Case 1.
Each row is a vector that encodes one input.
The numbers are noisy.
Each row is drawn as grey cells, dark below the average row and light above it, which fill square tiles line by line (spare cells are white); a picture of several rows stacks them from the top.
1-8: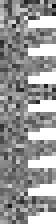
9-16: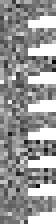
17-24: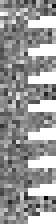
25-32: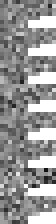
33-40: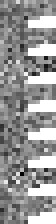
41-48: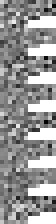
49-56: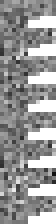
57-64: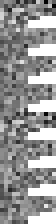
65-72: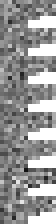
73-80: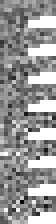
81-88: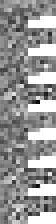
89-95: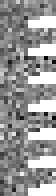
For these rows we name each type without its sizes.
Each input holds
either a label, or four true/false values.
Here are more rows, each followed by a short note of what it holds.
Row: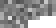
four true/false values
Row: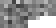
four true/false values
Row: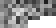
a label
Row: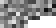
a label
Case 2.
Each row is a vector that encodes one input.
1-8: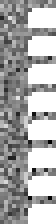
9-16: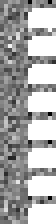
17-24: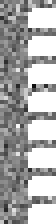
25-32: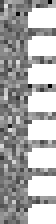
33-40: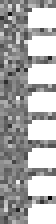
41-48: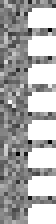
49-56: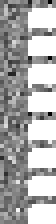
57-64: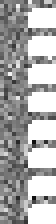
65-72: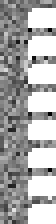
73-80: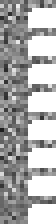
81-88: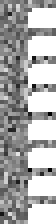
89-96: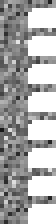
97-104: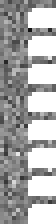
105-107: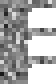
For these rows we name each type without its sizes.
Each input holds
a list of points on a line.
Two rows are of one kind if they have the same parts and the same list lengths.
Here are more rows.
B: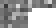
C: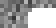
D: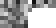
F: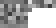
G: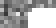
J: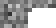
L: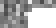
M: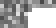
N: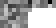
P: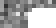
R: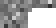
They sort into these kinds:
B, F, J, R
C, G, L, M, N, P
D

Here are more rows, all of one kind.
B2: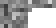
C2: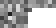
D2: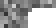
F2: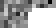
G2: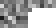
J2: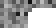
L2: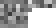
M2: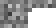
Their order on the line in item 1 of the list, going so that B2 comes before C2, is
F2, J2, D2, B2, M2, L2, C2, G2.
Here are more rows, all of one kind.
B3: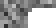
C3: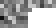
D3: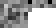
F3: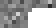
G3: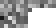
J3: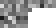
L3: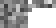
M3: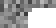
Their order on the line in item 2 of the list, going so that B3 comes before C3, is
B3, M3, L3, C3, F3, J3, D3, G3.
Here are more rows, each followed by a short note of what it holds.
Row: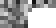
the empty list
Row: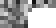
the empty list
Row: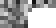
the empty list
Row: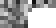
the empty list
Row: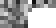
the empty list
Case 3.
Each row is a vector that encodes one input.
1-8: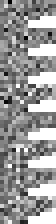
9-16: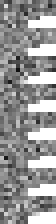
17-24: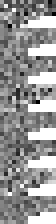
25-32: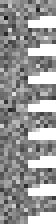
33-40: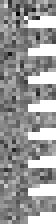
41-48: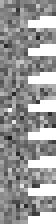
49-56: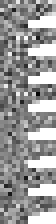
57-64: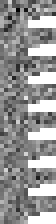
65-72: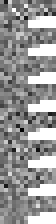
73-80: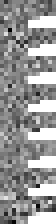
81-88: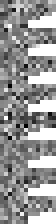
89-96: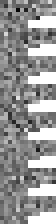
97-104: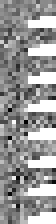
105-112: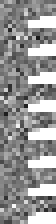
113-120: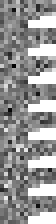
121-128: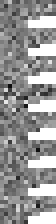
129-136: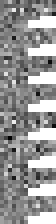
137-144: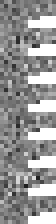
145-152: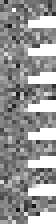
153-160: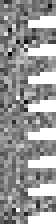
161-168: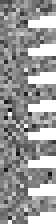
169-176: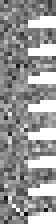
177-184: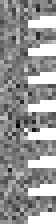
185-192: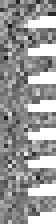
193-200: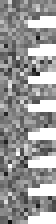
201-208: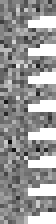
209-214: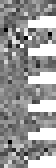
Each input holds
either a point on an 11-point line, or a point on a 13-point line.
